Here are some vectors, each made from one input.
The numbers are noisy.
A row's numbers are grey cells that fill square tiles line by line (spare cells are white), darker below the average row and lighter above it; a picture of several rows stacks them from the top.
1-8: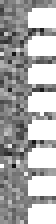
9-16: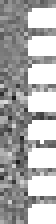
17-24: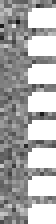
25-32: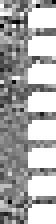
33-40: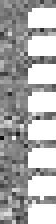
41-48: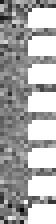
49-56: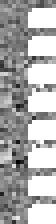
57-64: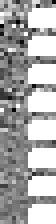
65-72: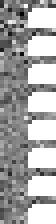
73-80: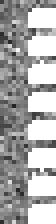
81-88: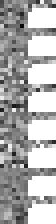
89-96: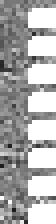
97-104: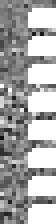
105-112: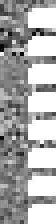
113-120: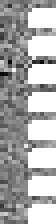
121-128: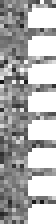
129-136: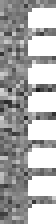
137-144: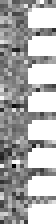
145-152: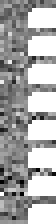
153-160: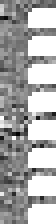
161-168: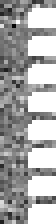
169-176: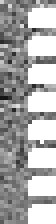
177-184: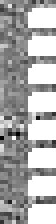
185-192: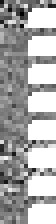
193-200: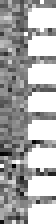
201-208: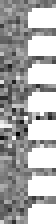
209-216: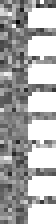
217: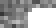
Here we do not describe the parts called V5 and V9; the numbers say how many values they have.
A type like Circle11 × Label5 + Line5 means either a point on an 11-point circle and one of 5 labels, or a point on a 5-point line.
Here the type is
(Circle8 + Unit) × Line10 × V9 + V5.
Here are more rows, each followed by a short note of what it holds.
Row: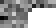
a point on an 8-point circle, a point on a 10-point line and a value of V9
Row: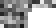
a value of V5
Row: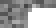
a point on a 10-point line and a value of V9
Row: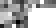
a value of V5
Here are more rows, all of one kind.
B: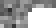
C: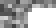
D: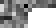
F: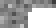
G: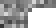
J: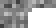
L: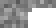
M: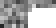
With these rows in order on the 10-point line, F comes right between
B and D.
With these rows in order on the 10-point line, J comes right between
G and L.
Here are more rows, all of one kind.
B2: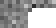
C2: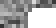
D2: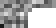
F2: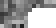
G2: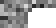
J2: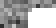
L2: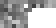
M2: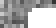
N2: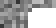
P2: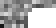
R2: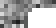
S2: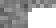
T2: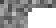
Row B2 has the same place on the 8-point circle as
G2, J2, L2 and M2.
